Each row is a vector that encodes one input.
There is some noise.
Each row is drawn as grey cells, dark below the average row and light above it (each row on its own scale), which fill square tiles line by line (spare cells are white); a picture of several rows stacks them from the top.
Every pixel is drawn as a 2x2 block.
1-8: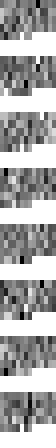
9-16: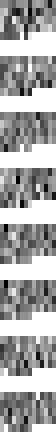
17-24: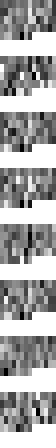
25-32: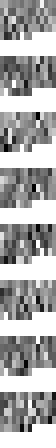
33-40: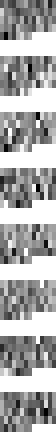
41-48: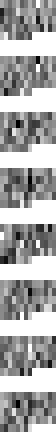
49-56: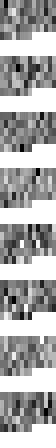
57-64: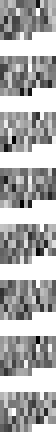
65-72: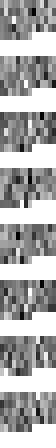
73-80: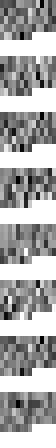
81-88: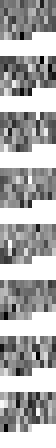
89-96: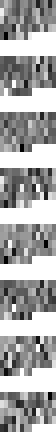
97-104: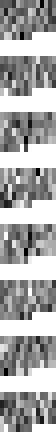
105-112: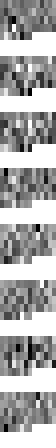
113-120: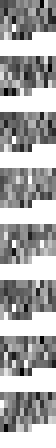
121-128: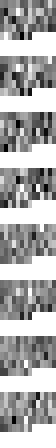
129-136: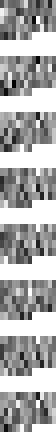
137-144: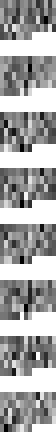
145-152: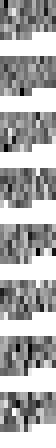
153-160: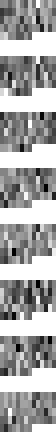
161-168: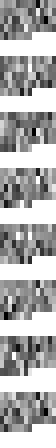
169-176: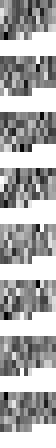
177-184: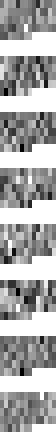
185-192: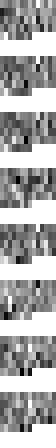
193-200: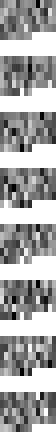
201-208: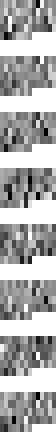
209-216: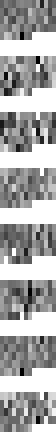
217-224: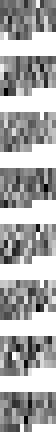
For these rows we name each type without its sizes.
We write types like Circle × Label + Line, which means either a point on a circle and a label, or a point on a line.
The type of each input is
List(Bool × Line).
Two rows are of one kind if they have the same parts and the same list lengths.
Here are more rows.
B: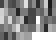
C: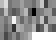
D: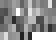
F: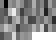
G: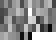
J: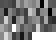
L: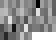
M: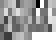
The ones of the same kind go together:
B, C, L, M
D, G, J
F

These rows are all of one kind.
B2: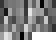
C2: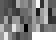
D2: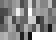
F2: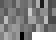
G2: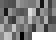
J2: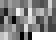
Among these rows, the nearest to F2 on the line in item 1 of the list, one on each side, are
B2 and G2.
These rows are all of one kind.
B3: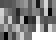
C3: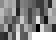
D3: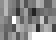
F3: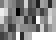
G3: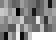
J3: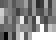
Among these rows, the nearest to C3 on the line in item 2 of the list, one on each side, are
D3 and J3.
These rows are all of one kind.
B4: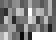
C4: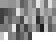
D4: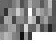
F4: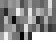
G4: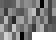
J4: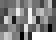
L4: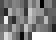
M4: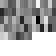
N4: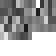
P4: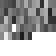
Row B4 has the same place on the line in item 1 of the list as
D4, F4, J4 and M4.
